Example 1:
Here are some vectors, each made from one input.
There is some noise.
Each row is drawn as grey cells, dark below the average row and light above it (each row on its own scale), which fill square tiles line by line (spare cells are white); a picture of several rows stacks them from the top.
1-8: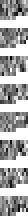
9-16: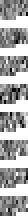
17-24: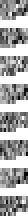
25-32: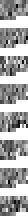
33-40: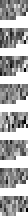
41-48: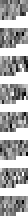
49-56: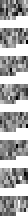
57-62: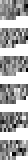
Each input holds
either a fixed value, or four true/false values.
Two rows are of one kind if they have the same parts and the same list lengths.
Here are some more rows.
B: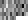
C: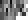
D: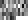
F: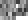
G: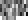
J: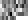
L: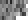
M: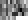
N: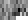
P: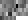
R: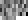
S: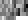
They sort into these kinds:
B, C, D, F, J, L, M, N, P, S
G, R

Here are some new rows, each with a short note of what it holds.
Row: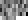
a fixed value
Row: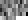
a fixed value
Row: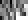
four true/false values
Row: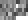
four true/false values
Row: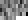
a fixed value
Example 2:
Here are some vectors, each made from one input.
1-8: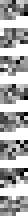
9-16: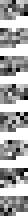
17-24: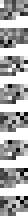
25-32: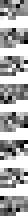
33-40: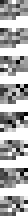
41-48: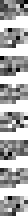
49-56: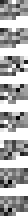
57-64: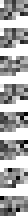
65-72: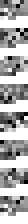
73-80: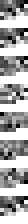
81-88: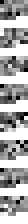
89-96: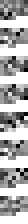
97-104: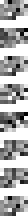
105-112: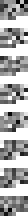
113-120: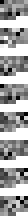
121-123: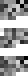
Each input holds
a node of an 11-node tree.
